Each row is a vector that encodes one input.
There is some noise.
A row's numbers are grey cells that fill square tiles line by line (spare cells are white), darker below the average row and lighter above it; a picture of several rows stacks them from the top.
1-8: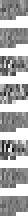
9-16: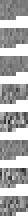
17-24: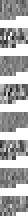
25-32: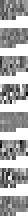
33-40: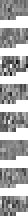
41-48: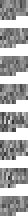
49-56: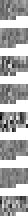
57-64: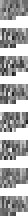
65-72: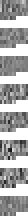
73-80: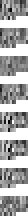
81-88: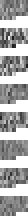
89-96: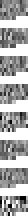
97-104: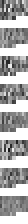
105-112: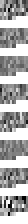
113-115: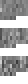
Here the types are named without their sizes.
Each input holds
a point on each of two circles and a true/false value.
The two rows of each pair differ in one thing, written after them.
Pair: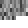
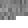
the place on one of the two circles
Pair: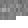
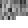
the true/false value
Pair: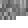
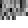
the true/false value
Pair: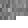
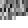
the place on one of the two circles
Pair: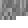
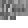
the place on one of the two circles
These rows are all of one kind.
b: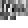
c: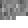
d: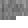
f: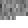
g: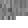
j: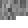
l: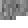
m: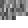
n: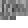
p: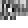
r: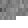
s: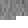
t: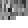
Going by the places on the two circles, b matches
l, n, p and s.
